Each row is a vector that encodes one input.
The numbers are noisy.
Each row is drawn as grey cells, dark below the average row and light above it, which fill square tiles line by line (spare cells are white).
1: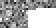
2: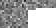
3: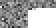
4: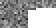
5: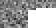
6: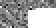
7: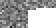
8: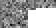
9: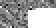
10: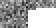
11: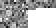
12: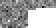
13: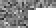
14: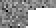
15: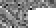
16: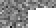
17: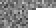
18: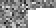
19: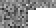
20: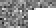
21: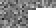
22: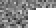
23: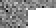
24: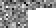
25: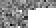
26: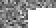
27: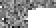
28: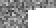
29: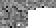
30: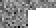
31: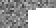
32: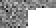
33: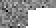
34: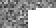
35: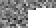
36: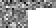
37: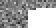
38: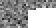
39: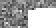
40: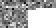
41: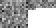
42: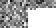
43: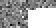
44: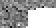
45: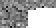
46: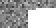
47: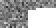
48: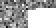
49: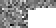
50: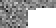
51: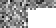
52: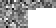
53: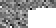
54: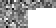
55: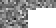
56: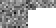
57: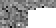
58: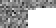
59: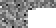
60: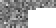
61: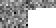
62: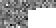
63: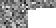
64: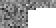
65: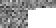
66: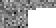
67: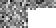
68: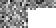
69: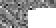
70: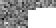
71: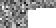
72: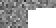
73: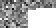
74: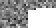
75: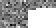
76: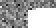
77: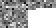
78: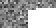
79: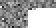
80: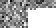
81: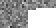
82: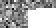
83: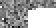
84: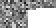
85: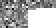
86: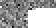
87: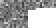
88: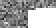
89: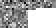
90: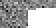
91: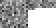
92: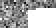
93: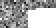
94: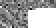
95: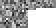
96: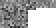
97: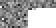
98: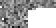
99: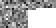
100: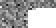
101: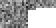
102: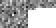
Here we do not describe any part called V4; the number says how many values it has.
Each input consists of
either two values of V4, or a list of up to three points on a 5-point line.
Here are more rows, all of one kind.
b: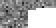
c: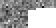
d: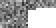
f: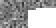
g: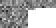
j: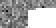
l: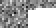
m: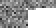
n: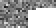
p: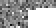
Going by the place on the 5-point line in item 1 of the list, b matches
c, g, j and m.
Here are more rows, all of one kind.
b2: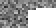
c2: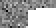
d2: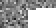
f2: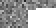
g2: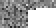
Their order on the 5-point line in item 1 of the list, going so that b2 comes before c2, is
d2, b2, f2, c2, g2.
